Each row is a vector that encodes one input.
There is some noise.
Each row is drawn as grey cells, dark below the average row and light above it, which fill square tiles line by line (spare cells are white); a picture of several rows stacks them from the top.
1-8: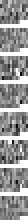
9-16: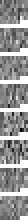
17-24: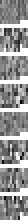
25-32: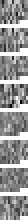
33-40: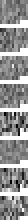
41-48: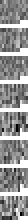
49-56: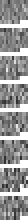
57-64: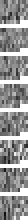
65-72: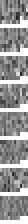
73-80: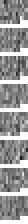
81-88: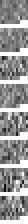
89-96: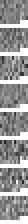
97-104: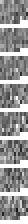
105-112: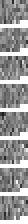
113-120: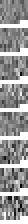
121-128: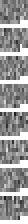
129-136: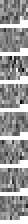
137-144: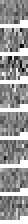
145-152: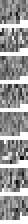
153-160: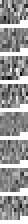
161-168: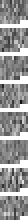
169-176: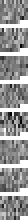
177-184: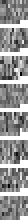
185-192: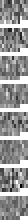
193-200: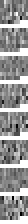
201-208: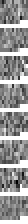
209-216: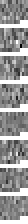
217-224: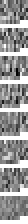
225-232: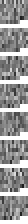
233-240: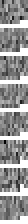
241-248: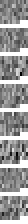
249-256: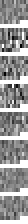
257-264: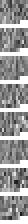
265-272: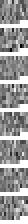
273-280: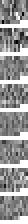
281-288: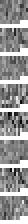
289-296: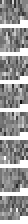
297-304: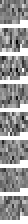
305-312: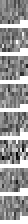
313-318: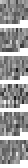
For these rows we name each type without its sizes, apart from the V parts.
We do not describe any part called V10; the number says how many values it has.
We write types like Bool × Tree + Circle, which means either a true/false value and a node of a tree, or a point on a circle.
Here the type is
Bool × Label + Line × V10.
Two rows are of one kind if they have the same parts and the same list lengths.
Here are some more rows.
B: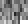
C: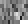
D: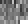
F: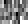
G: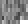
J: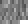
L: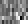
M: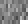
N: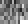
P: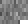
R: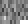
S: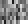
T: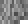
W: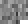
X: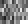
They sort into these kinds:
B, D, F, N, S, X
C, G, J, L, M, P, R, T, W

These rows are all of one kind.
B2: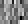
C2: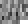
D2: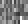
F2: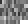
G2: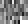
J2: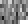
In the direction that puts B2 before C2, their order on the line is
B2, F2, D2, G2, C2, J2.
